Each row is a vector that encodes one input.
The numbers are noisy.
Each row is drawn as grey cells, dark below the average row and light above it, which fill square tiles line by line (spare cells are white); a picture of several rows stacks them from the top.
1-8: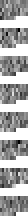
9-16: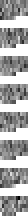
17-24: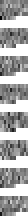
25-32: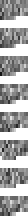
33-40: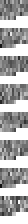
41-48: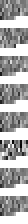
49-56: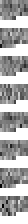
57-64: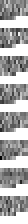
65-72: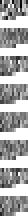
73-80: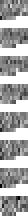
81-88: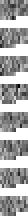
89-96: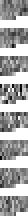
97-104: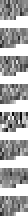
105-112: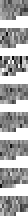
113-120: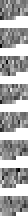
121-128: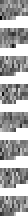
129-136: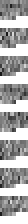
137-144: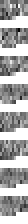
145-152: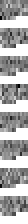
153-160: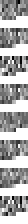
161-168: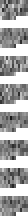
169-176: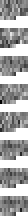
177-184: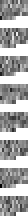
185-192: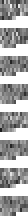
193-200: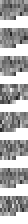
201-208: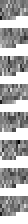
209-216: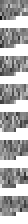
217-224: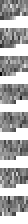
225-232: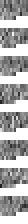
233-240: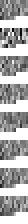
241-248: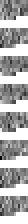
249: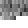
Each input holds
a list of up to two points on a 9-point line.
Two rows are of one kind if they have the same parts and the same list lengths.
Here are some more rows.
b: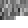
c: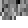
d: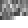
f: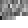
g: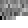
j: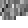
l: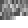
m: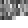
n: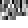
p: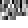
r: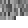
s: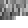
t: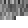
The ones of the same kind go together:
b, d, f, g, l, m, s
c, j, r, t
n, p

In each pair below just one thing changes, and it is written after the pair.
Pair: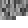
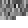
the place on the 9-point line in item 1 of the list
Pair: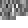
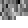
the place on the 9-point line in item 1 of the list
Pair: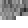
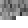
the place on the 9-point line in item 2 of the list
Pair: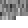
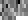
the place on the 9-point line in item 1 of the list
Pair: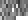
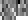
the place on the 9-point line in item 1 of the list
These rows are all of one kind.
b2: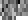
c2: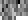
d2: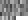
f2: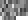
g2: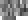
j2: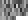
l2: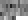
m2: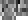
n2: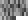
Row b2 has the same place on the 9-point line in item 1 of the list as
c2 and m2.
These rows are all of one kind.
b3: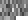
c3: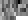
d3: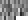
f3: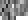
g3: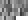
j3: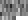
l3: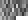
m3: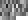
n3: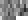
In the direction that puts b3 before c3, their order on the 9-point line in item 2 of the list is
n3, g3, d3, f3, m3, j3, b3, l3, c3.
